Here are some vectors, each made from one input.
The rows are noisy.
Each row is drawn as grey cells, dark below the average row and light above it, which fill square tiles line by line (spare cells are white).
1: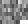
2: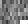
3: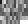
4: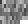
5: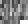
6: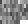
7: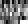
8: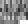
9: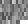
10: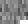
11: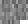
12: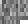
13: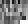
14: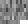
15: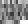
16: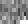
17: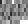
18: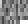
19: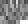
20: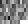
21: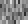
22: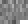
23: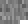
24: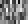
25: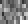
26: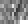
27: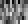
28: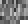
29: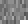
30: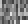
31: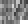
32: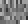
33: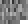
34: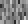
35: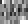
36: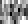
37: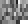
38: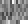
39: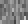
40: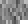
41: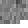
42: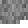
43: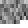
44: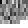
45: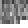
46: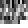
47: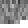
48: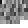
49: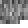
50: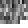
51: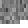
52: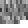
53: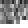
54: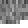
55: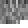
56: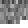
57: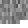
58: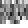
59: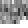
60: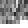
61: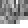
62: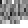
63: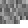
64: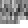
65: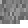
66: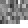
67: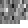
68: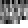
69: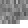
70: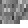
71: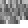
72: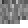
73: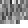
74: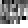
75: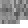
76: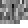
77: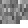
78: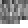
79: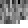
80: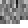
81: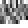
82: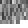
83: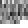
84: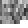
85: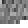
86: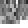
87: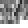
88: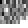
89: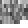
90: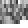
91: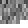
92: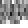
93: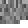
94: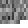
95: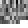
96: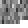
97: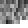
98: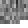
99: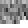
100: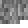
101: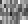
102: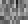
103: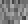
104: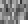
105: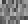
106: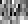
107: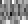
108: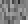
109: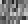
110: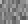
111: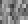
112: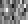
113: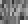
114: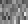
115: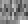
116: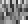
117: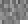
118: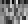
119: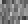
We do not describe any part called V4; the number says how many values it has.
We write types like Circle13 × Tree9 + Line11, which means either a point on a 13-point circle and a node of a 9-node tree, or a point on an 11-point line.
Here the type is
Bool × Line5 × V4 + Circle6.
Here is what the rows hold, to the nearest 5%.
About 35% of them hold a point on a 6-point circle. The rest hold a point on a 5-point line, a true/false value and a value of V4.
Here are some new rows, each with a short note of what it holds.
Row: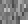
a point on a 6-point circle
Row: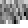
a point on a 5-point line, a true/false value and a value of V4
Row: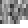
a point on a 6-point circle
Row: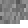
a point on a 5-point line, a true/false value and a value of V4
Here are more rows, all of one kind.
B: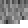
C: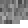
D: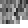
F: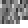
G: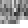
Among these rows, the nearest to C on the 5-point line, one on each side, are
B and F.
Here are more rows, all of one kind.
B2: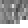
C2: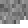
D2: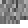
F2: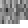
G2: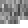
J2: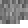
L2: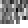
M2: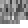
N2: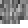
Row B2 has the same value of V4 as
D2, L2 and M2.
